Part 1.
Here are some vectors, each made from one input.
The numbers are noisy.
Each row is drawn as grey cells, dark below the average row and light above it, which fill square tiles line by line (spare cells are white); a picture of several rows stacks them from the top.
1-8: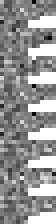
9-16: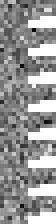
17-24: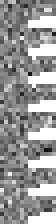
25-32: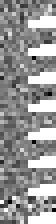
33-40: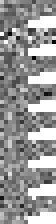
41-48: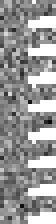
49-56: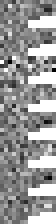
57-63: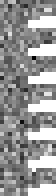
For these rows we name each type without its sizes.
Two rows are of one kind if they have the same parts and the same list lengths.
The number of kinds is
3.
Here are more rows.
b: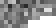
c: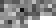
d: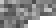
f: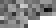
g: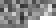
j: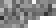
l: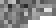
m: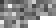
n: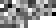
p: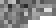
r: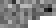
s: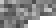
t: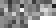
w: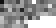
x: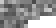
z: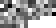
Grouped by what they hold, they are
b, d, g, l, p, s, t, x
c, f, j, m, r, w
n, z

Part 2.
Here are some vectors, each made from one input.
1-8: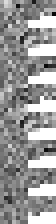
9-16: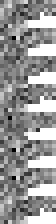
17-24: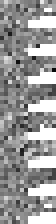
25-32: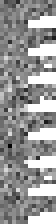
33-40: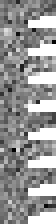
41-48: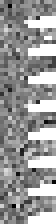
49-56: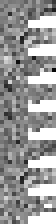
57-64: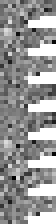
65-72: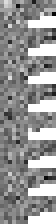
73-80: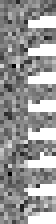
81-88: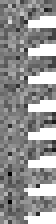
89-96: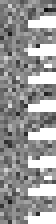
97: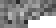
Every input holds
either a point on a 5-point line, or a point on a 9-point line.
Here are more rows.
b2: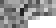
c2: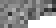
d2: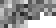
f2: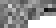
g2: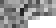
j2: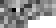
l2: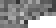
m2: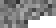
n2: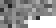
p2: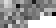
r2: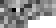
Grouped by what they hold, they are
b2, d2, g2, j2, p2, r2
c2, f2, l2, m2, n2

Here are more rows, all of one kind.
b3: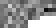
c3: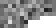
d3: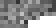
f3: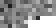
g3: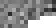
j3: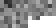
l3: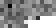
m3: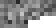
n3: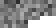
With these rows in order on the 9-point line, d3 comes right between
g3 and m3.
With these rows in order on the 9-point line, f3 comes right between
j3 and l3.
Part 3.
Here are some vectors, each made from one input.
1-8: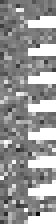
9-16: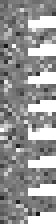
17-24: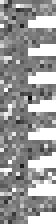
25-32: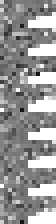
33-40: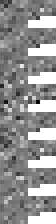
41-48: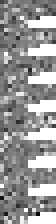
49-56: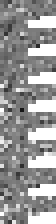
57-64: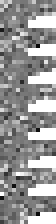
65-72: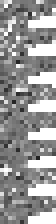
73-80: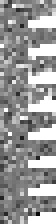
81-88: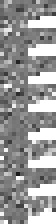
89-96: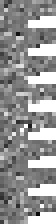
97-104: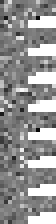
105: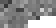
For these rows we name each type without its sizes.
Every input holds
a point on a line and a true/false value.
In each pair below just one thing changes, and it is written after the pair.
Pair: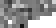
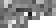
the place on the line
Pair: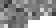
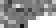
the true/false value
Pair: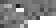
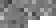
the place on the line
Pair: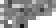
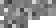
the true/false value
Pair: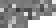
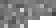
the true/false value
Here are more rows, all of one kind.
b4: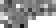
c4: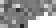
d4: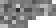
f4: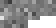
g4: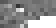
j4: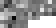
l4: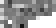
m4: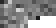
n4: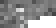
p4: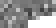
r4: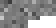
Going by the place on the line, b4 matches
f4 and r4.
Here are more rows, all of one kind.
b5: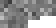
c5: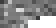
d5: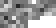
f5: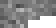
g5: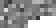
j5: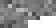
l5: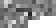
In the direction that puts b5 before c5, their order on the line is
g5, b5, j5, d5, f5, c5, l5.
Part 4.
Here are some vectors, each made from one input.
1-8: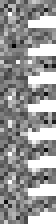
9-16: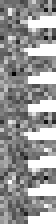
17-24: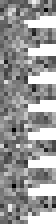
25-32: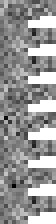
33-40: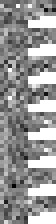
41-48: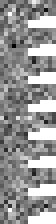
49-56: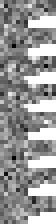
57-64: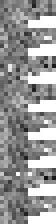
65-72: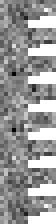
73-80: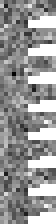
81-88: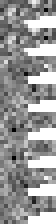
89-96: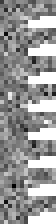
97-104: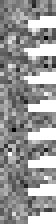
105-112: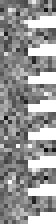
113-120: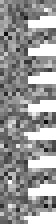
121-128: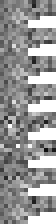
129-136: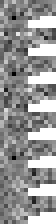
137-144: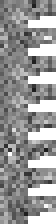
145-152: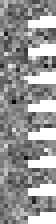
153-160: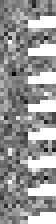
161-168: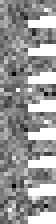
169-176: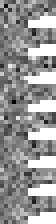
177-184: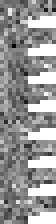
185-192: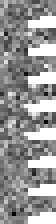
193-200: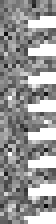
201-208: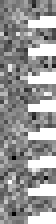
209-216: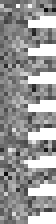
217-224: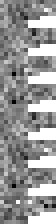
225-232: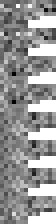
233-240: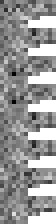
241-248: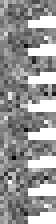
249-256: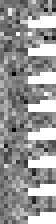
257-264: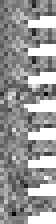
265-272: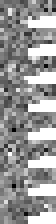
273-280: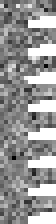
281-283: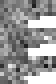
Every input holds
either a point on a 9-point line, or a point on a 10-point line.
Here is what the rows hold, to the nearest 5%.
About 35% of them hold a point on a 9-point line. The rest hold a point on a 10-point line.
